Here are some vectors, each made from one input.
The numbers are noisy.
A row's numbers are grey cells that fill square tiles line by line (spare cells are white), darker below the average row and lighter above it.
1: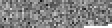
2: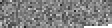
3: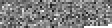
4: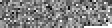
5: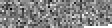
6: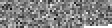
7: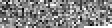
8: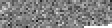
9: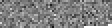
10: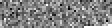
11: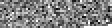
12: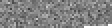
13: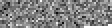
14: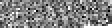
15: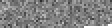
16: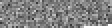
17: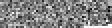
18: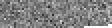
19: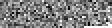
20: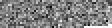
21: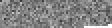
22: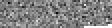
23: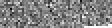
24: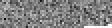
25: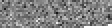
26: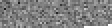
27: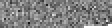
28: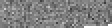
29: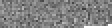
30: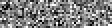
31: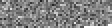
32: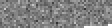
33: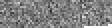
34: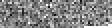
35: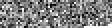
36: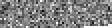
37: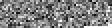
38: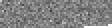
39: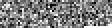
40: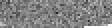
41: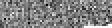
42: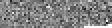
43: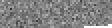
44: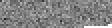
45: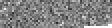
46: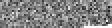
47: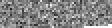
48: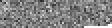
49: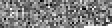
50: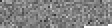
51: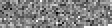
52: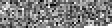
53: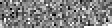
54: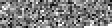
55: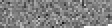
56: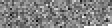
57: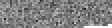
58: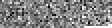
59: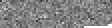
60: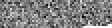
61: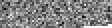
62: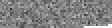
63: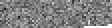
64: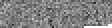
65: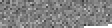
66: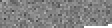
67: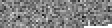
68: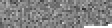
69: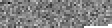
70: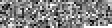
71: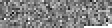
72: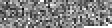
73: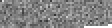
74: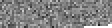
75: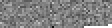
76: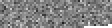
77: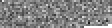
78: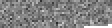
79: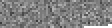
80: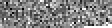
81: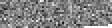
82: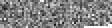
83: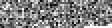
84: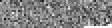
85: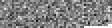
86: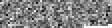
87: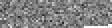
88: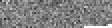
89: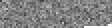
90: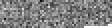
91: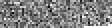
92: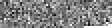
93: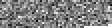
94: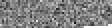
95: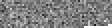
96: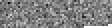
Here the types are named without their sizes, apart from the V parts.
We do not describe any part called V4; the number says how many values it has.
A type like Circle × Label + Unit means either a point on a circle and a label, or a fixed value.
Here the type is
Line × (Line + V4 × V4).
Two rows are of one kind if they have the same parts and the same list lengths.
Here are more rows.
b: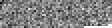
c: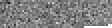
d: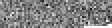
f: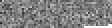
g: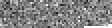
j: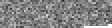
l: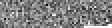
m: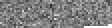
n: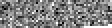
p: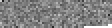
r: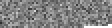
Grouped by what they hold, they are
b, c, g, m, n, p
d, f, j, l, r

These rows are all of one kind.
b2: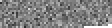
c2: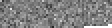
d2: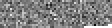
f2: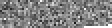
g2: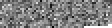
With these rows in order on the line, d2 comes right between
c2 and f2.
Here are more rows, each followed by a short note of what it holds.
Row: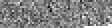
a point on each of two lines
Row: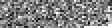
a point on each of two lines
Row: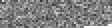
a point on each of two lines
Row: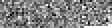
a point on each of two lines
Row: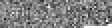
a point on each of two lines
